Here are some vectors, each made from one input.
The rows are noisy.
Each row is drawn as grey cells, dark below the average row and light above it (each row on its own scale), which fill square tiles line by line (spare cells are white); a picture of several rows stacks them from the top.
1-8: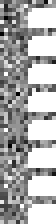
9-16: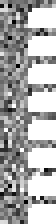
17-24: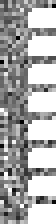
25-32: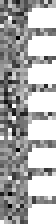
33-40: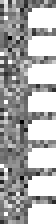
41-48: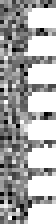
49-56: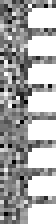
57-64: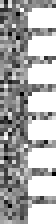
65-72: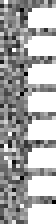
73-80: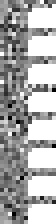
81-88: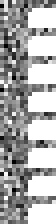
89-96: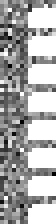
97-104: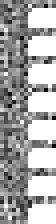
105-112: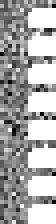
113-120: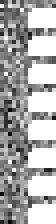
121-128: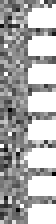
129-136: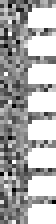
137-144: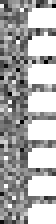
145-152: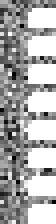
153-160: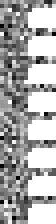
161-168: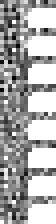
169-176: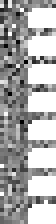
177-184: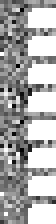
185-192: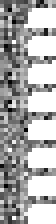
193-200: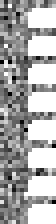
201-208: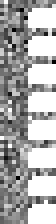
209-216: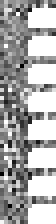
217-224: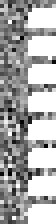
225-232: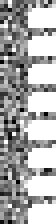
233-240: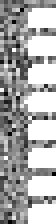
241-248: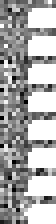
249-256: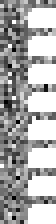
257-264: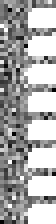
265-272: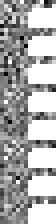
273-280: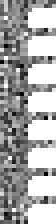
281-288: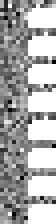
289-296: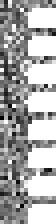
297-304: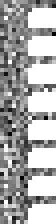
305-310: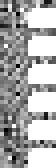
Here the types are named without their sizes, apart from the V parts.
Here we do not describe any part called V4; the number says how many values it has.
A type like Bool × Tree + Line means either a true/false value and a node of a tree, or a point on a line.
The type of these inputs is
(Bool × Bool × Bool + Label) × V4.
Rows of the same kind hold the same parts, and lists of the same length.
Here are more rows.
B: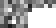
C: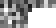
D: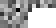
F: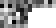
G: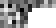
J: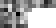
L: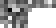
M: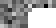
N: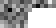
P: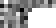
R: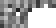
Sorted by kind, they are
B, C, D, F, G, P, R
J, L, M, N

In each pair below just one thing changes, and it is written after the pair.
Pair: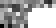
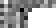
the value of V4
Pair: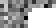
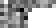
one of the three true/false values
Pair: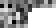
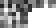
one of the three true/false values
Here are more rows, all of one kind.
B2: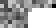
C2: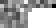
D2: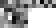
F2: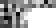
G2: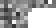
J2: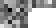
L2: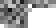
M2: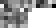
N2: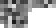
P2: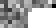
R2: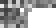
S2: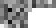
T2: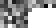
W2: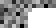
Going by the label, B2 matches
G2, J2, P2 and S2.
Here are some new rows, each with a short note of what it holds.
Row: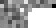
a label and a value of V4
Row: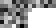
a label and a value of V4
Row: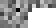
three true/false values and a value of V4
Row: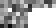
three true/false values and a value of V4
